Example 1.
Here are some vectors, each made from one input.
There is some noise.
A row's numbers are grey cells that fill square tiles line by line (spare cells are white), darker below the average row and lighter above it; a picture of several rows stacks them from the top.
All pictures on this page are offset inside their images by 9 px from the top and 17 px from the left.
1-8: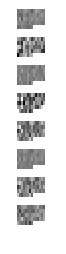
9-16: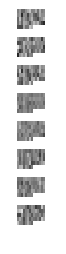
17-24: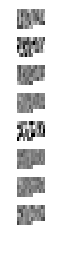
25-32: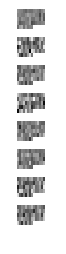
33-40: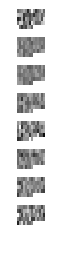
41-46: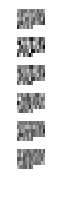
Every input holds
one of 7 labels and a true/false value.
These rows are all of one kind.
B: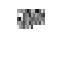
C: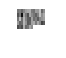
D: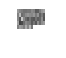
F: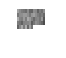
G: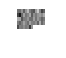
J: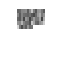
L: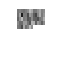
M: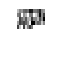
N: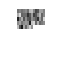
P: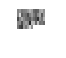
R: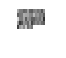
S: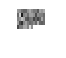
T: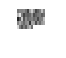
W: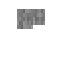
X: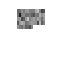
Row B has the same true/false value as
F, M, T and X.
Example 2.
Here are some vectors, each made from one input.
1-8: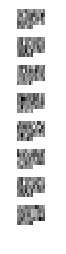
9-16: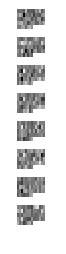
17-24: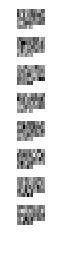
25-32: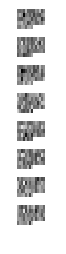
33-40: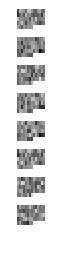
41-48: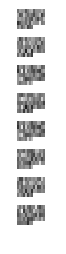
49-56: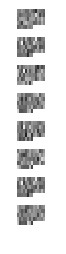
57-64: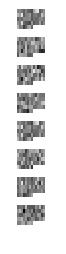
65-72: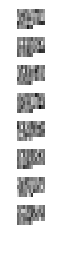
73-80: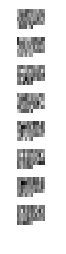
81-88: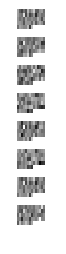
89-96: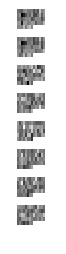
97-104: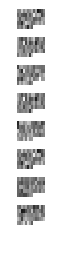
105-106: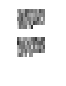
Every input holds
one of 9 labels, together with either a point on a 10-point circle, or a fixed value.
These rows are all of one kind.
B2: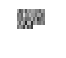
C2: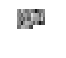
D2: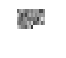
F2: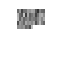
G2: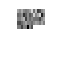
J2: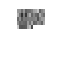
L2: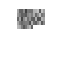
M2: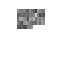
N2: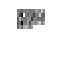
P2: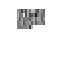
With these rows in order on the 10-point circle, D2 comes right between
C2 and F2.
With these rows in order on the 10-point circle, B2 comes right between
L2 and P2.
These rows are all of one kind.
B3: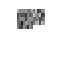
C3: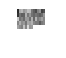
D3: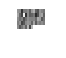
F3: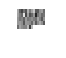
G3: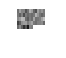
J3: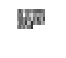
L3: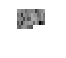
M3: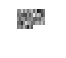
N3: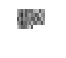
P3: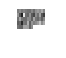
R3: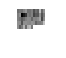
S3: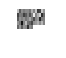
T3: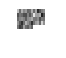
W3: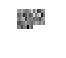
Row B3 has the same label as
M3, S3, T3 and W3.
